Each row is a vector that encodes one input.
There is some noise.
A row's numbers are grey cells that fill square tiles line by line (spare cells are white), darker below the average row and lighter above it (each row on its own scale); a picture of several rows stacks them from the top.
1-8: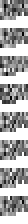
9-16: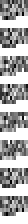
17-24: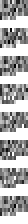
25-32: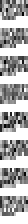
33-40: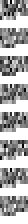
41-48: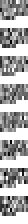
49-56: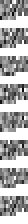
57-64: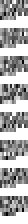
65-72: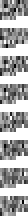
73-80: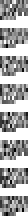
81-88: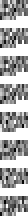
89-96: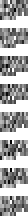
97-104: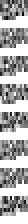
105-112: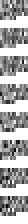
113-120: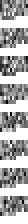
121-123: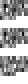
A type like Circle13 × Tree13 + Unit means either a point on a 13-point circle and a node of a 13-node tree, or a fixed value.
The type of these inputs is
Line9 + Tree10 × Tree10.
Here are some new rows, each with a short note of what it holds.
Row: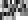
a node of each of two 10-node trees
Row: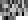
a point on a 9-point line
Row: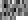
a node of each of two 10-node trees
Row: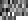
a point on a 9-point line
